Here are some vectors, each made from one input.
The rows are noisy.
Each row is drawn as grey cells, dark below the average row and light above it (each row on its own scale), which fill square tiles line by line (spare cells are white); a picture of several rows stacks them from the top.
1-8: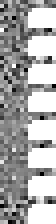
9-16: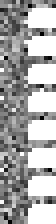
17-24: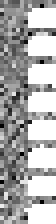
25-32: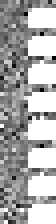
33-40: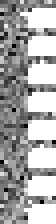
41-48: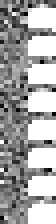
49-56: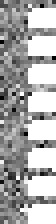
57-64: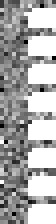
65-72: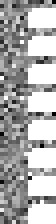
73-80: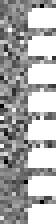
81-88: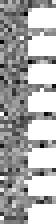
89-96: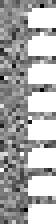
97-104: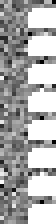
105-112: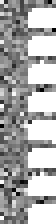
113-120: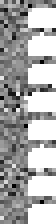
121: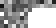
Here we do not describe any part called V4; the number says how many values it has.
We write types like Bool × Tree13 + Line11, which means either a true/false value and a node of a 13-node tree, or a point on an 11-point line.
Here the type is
Label5 × (Line5 + V4).
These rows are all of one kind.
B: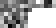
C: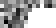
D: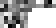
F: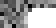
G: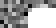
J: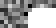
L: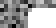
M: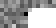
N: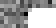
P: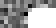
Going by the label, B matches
C, D and L.
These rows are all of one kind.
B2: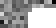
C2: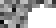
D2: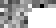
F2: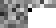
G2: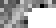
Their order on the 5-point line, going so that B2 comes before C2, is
F2, B2, G2, C2, D2.
